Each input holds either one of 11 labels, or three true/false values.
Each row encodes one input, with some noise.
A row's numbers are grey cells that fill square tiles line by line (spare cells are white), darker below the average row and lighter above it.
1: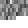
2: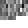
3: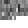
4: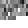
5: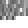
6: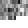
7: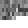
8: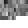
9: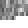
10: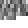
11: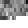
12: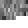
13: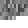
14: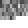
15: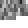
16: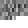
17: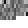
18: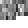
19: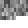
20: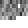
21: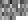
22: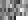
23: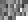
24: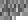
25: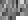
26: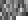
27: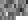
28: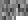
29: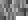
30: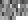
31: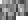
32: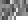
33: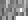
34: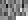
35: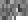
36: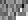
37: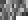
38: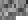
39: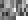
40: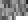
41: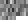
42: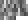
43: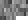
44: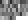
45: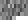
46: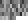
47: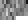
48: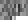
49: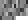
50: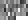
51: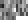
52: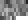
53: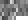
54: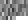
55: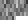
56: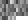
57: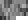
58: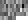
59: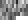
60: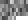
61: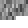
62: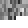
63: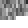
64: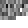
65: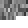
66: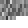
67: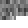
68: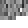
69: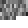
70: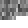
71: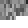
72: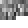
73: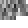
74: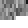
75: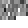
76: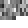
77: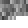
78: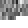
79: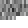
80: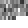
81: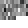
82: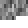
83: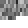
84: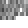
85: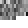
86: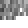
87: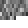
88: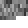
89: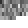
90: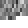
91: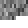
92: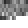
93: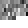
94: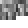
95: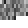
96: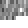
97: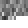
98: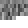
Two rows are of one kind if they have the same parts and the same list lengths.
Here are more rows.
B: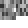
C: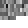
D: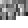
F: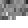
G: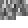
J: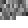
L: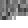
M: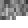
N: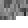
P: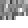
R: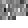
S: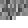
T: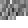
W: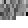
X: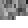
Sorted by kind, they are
B, C, D, G, J, P, R, W
F, L, M, N, S, T, X

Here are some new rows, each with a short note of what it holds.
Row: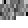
one of 11 labels
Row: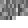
three true/false values
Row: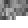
three true/false values
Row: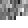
one of 11 labels
